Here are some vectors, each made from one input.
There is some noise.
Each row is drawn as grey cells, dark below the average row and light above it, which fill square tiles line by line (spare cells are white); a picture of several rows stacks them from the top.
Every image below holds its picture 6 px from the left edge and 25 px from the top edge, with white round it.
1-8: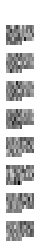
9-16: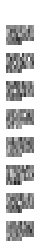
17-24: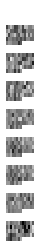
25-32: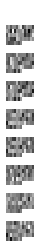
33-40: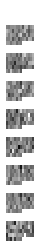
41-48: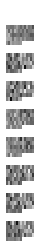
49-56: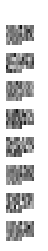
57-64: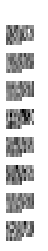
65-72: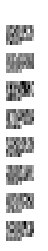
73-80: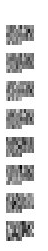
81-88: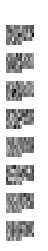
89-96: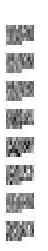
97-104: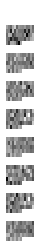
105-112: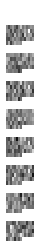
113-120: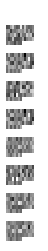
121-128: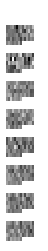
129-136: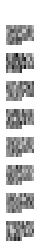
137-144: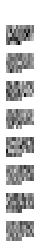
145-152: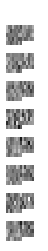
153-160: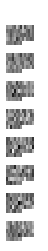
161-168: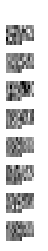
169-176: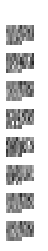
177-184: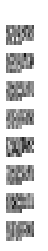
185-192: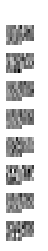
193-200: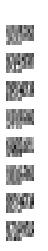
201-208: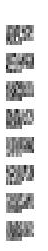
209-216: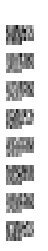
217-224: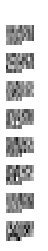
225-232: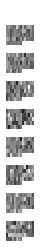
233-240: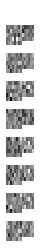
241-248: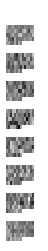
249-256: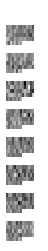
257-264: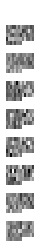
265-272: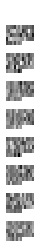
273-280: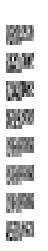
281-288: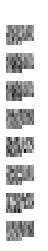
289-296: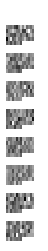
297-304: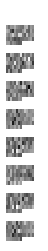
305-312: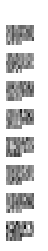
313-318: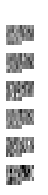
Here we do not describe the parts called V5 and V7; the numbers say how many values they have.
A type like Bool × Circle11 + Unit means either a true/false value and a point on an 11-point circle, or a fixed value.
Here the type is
Label4 + (Line9 + V5) × (Tree12 + V7).
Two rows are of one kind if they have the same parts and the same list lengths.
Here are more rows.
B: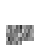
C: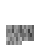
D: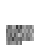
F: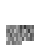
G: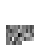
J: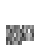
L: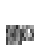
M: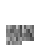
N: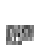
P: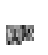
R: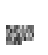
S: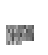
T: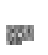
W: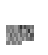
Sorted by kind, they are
B, D, T
C, F, M, S, W
G, N
J, L, R
P

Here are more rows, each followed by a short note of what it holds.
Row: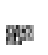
a point on a 9-point line and a value of V7
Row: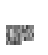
a point on a 9-point line and a value of V7
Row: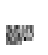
a point on a 9-point line and a value of V7
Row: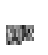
one of 4 labels
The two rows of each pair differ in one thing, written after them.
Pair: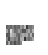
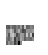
the place on the 9-point line
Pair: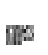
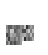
the place on the 9-point line
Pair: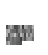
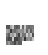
the value of V7
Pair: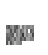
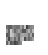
the value of V7
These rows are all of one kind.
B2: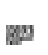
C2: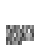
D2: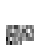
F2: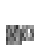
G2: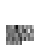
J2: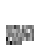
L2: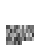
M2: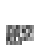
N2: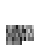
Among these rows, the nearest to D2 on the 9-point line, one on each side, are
G2 and M2.
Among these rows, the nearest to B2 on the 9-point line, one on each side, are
J2 and M2.
